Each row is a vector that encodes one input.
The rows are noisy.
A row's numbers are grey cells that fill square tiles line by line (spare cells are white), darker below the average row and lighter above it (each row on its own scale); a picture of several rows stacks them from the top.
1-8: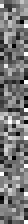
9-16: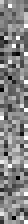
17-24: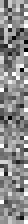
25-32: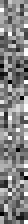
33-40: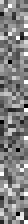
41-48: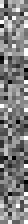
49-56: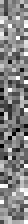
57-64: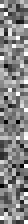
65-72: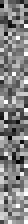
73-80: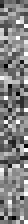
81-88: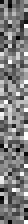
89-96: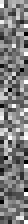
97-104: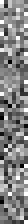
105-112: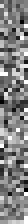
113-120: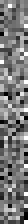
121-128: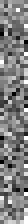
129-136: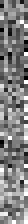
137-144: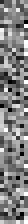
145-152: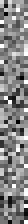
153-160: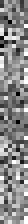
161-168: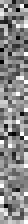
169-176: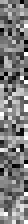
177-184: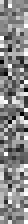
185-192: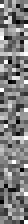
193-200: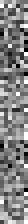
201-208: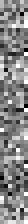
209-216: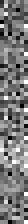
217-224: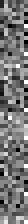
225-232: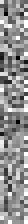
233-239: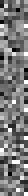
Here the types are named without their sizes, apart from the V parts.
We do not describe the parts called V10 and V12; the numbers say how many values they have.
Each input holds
a label, together with either a label, or a value of V10 and a value of V12.
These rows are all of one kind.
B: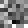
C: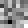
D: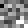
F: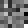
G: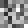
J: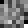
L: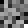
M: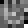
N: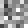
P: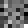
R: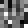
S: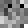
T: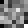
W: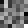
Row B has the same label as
J, L, T and W.
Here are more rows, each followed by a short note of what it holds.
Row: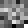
two labels
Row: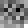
a label, a value of V10 and a value of V12
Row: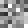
two labels
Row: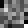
two labels
